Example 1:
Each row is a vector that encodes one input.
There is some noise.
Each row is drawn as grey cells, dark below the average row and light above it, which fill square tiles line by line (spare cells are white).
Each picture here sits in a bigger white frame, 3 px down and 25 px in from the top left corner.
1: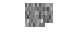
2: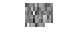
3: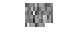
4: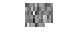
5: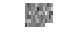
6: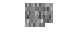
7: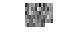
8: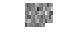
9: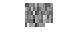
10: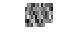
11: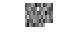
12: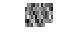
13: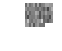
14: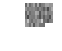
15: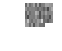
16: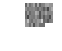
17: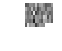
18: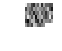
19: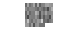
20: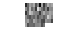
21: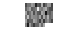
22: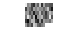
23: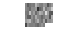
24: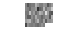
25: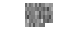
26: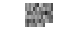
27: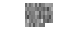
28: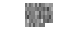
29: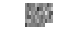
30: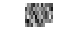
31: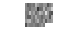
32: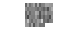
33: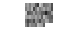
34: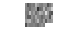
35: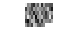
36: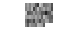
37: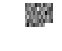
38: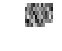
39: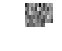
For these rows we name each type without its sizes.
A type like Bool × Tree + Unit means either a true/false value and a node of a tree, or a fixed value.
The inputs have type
Circle + Unit.
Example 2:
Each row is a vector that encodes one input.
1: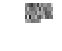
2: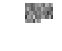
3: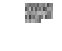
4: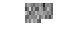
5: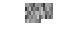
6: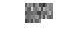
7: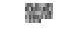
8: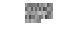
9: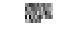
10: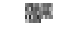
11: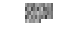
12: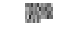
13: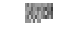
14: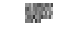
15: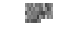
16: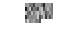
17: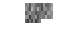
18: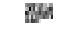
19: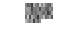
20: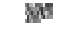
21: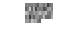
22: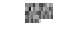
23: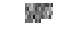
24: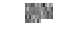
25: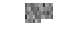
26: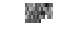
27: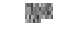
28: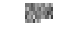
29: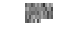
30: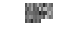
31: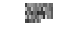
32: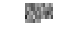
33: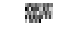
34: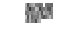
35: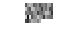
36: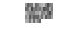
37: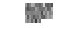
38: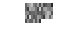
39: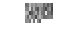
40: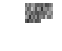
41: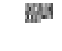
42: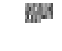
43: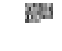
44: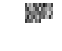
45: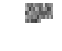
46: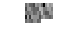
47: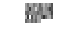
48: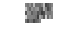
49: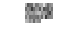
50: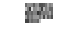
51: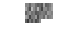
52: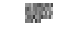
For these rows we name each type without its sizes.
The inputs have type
Bool × Bool × Bool × Bool.
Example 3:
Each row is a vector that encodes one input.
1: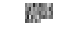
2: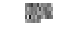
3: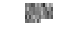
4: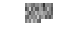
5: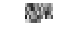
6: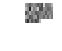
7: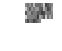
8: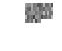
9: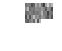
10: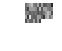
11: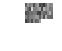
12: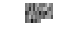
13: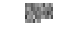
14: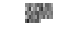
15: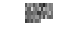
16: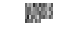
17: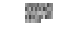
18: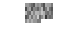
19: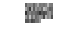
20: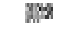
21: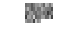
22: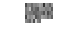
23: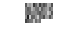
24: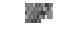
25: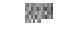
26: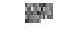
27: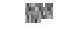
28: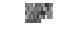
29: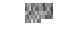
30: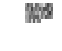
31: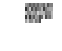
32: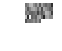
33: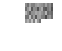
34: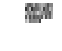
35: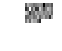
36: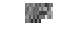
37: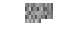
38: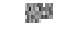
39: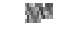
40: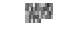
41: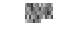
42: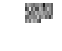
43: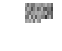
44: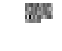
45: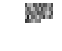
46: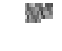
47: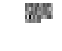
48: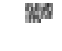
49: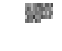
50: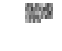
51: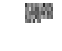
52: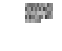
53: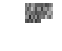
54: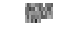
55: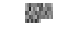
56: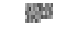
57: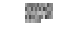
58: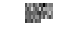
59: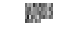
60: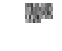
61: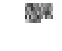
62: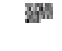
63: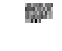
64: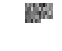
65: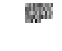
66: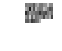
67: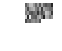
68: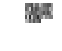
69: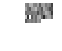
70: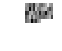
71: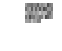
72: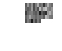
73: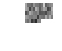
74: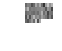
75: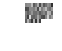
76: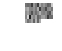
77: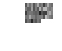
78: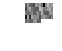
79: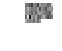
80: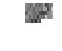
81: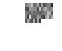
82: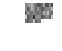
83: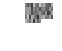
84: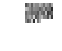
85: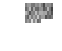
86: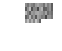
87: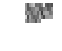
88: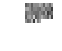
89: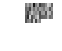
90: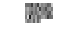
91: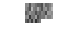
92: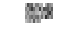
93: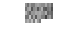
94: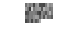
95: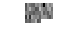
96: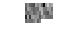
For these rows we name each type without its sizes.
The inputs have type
Bool × Bool × Bool × Bool.
